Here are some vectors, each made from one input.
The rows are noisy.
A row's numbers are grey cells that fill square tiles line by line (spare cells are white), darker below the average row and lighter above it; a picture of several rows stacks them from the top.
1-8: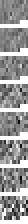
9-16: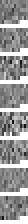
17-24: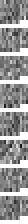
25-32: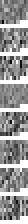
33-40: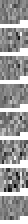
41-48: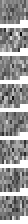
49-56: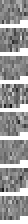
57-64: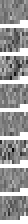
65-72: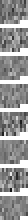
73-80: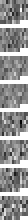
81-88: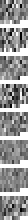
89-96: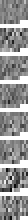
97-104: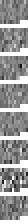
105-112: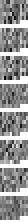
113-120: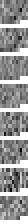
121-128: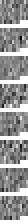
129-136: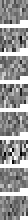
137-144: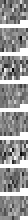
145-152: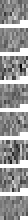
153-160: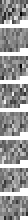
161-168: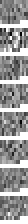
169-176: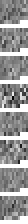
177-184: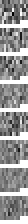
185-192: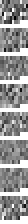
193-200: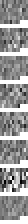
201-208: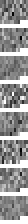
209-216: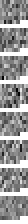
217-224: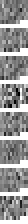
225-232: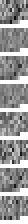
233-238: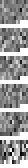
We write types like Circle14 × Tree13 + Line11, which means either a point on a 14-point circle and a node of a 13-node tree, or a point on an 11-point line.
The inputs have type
Label5 × (Label5 × Label5 × Line7 × Line7 + Line4).
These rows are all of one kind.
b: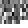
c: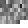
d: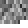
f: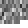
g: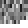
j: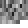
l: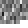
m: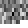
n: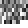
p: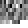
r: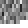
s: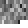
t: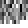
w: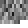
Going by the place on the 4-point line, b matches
d, g and w.
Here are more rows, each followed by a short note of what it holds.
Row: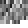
one of 5 labels and a point on a 4-point line
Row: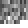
three labels (each one of 5) and a point on each of two 7-point lines
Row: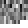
one of 5 labels and a point on a 4-point line
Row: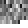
one of 5 labels and a point on a 4-point line
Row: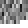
one of 5 labels and a point on a 4-point line
